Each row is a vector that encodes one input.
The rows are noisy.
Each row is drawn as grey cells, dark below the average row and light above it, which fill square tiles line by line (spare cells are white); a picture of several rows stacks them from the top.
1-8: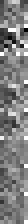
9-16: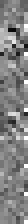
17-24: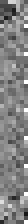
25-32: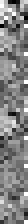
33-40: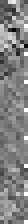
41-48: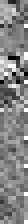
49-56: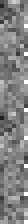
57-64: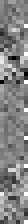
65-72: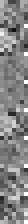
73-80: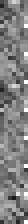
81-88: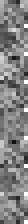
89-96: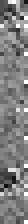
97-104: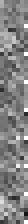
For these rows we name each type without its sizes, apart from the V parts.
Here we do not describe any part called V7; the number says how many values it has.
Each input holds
a true/false value, together with either a point on a line, or a value of V7.
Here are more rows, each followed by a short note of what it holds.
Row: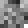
a true/false value and a value of V7
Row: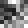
a true/false value and a value of V7
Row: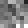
a point on a line and a true/false value
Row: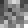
a point on a line and a true/false value
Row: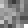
a point on a line and a true/false value
